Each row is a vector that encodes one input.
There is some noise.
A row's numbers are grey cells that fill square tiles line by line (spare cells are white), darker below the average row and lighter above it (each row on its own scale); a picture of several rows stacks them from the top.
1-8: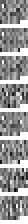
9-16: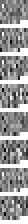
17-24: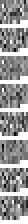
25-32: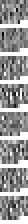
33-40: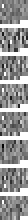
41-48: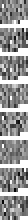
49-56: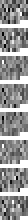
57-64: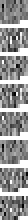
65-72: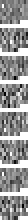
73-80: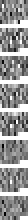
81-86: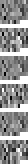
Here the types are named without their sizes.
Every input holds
a true/false value, together with a list of points on a line.
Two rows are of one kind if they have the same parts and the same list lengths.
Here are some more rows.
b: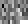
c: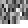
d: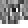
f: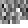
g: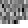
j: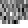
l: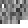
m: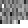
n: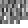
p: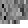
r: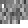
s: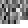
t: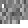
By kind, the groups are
b, c, f, m, p, s
d, g, j, l, r, t
n

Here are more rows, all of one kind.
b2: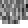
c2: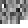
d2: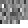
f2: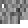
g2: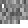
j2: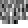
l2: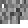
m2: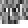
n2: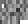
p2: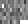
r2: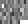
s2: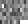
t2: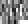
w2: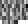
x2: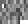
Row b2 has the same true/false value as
j2, m2, t2 and w2.
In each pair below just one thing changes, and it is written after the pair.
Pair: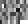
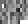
the place on the line in item 2 of the list
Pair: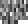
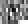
the place on the line in item 1 of the list
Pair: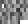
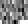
the true/false value
